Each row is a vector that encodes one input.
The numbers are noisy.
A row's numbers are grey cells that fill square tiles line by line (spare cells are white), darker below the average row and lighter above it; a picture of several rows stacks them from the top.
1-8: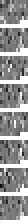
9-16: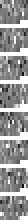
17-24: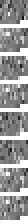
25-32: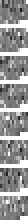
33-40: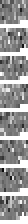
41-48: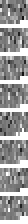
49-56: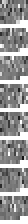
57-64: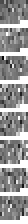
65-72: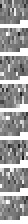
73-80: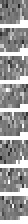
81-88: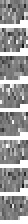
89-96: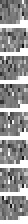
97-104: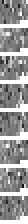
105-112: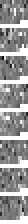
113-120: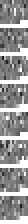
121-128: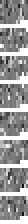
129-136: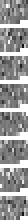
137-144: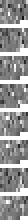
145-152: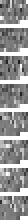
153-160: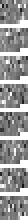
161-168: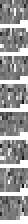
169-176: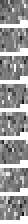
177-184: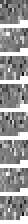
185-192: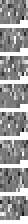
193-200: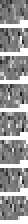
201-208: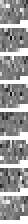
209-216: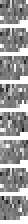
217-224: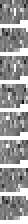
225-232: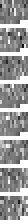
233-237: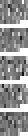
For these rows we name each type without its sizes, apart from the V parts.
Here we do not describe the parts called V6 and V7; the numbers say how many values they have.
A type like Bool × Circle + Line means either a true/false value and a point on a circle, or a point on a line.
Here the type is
Bool × Tree + Line + List(V7) × V6.
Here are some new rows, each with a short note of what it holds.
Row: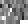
a value of V6, together with the empty list
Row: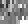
a value of V6, together with the empty list
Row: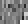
a value of V6, together with a list of one item
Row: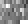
a node of a tree and a true/false value
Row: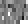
a value of V6, together with a list of one item
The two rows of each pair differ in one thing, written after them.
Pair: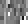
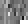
the value of V7 in item 2 of the list
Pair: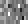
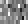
the value of V7 in item 1 of the list
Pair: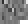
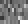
the value of V6
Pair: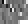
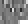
the value of V7 in item 2 of the list
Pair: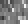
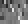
the value of V7 in item 2 of the list
